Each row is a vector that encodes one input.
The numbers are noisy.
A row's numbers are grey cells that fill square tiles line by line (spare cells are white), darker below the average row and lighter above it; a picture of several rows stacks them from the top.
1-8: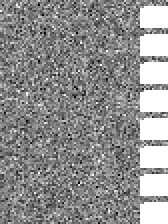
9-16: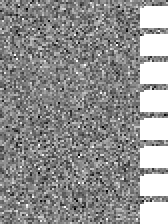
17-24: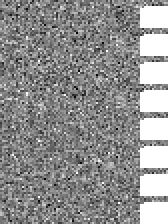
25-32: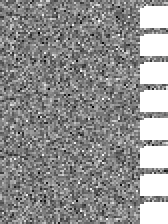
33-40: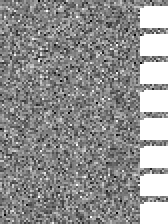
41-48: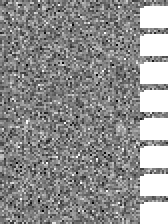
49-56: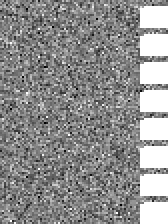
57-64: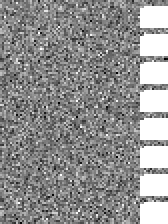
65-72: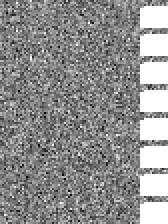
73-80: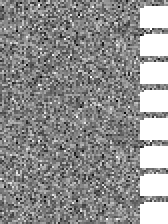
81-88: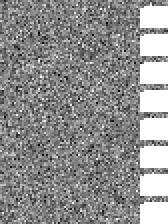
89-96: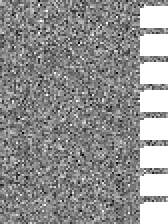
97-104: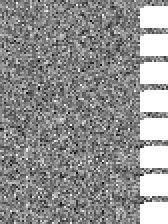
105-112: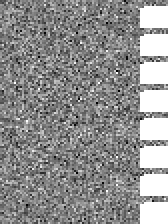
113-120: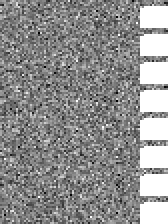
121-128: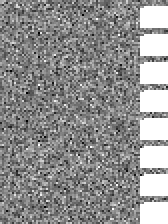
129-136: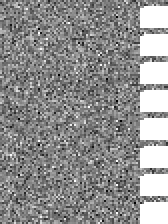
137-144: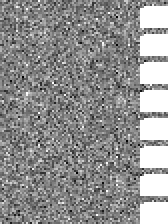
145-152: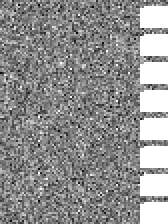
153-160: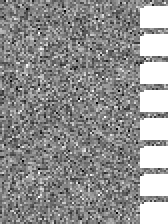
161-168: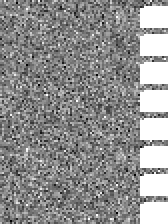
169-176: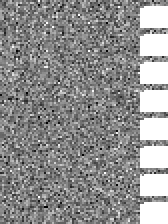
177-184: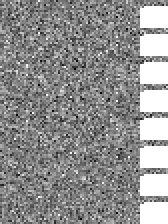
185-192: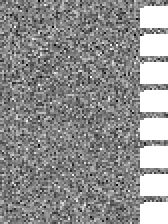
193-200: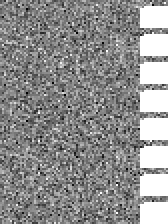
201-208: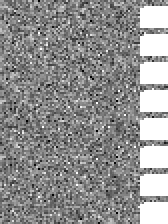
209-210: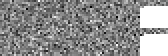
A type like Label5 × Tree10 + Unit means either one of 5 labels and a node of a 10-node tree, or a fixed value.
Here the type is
Bool × (Circle6 + Unit) × (Line3 × Line5 + Unit).
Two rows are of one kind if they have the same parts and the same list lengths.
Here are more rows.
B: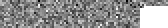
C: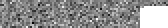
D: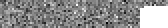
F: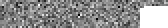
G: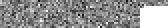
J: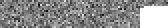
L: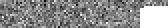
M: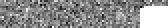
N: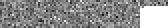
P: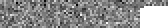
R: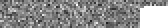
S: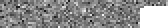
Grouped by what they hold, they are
B, G, M
C, D, J, R, S
F, L, P
N

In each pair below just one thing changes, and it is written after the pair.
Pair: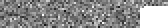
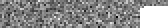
the true/false value
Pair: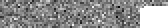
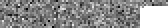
the place on the 5-point line
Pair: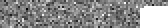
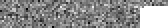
the place on the 5-point line
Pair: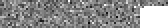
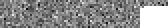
the place on the 3-point line
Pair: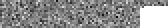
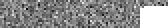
the place on the 3-point line
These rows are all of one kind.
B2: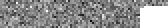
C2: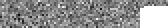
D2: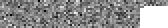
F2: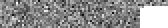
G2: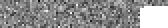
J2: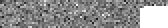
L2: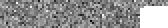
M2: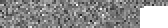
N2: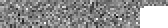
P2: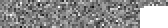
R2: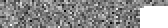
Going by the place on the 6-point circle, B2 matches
F2, G2, L2 and N2.
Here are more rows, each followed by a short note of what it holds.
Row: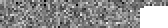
a true/false value
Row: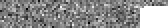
a point on a 3-point line, a point on a 5-point line and a true/false value
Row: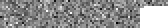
a point on a 6-point circle, a point on a 3-point line, a point on a 5-point line and a true/false value
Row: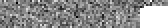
a point on a 6-point circle and a true/false value
